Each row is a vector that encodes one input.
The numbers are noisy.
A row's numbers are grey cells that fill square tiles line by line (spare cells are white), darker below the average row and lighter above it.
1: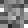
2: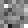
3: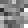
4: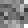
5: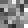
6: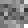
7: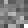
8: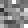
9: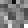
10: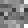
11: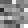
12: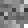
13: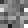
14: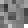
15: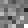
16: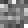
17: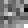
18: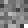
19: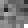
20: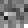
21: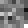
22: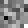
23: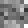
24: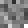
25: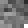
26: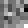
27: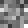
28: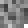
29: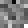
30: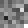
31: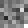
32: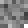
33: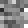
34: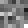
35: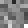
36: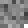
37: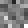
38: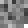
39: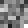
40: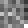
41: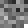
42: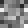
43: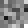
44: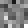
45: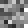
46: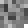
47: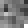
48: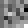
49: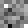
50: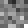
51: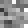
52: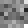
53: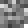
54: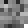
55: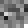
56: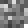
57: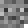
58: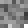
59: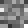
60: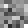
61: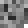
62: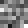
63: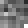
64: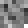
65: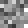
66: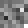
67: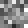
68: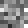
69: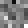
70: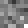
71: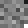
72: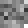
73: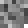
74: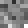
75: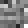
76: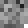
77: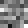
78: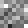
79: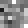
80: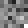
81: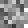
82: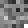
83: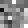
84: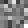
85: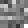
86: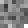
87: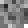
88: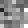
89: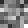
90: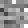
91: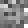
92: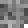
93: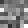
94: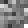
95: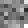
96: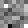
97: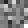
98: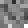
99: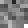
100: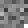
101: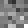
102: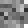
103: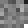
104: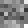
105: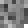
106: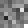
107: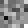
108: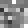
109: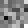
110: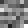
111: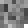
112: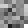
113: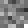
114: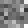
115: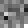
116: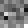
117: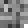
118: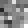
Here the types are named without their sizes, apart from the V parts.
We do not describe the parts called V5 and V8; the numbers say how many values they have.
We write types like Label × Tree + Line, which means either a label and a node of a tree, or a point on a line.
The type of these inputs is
Label × V8 + (Tree + Unit) × V5.
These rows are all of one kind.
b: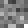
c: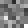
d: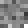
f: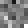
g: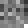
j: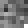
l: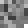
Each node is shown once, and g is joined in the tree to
d.
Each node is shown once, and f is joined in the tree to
b and c.
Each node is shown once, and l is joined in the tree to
j.
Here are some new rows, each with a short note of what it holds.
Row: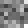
a value of V5
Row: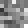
a label and a value of V8
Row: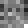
a node of a tree and a value of V5
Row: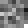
a node of a tree and a value of V5
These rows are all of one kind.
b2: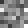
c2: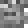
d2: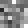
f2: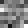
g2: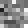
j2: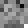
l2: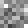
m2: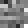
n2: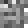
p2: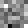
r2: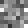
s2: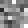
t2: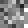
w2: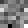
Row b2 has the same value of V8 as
c2, l2, n2 and r2.
